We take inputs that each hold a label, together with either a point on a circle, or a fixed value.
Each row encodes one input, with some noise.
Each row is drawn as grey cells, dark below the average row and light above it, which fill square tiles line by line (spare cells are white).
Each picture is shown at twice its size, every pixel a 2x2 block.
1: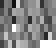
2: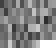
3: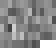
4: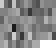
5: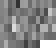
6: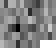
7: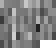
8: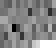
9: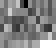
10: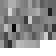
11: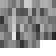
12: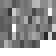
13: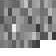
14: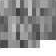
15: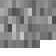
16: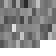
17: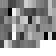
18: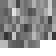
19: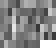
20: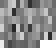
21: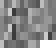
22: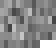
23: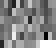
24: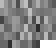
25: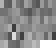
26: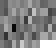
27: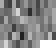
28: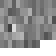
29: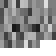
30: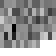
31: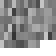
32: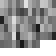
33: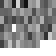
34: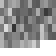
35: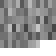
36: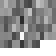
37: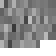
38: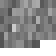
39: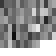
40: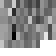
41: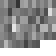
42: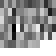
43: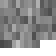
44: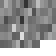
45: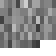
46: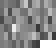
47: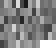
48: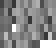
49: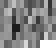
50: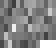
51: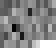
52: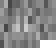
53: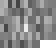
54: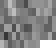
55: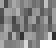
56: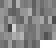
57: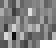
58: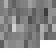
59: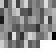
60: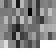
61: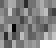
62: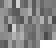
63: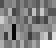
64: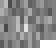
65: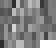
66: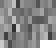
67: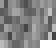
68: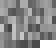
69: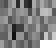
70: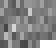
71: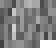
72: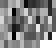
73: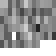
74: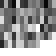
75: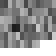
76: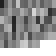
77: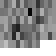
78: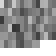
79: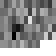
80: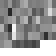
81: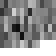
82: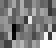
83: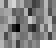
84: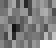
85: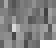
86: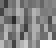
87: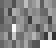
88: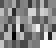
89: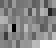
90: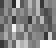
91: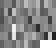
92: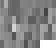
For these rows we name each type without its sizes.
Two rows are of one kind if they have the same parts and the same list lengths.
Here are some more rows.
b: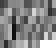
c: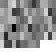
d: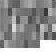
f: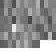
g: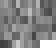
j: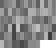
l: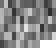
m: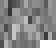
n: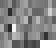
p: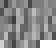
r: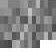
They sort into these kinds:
b, c, j, p
d, f, g, l, m, n, r

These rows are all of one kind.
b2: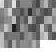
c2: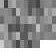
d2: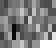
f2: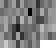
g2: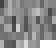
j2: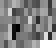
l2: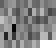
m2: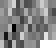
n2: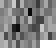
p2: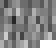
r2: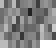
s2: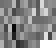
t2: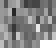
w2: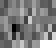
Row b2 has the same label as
f2, l2, n2 and r2.
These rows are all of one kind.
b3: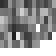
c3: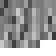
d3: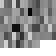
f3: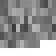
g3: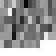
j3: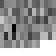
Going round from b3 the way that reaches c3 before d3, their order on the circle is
b3, j3, f3, c3, g3, d3.
